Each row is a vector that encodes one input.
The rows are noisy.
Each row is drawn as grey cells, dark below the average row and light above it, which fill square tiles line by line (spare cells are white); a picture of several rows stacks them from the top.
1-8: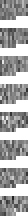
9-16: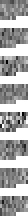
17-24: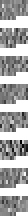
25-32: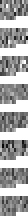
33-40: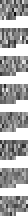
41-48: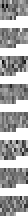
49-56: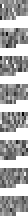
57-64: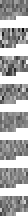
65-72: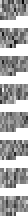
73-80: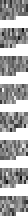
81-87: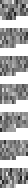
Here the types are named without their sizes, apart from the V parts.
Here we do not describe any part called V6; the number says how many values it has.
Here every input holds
a point on a line, together with either a point on a line, or a value of V6.
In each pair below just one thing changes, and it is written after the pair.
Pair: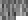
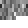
the value of V6
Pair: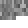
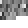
the place on the line
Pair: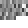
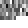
the value of V6
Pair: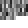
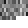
the place on the line
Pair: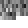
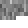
the place on the line
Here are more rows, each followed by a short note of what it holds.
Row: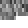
a point on a line and a value of V6
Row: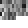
a point on a line and a value of V6
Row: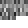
a point on a line and a value of V6
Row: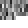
a point on a line and a value of V6
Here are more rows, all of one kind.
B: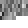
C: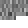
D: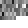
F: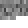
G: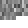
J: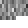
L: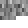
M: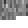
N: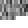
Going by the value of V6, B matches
D and G.
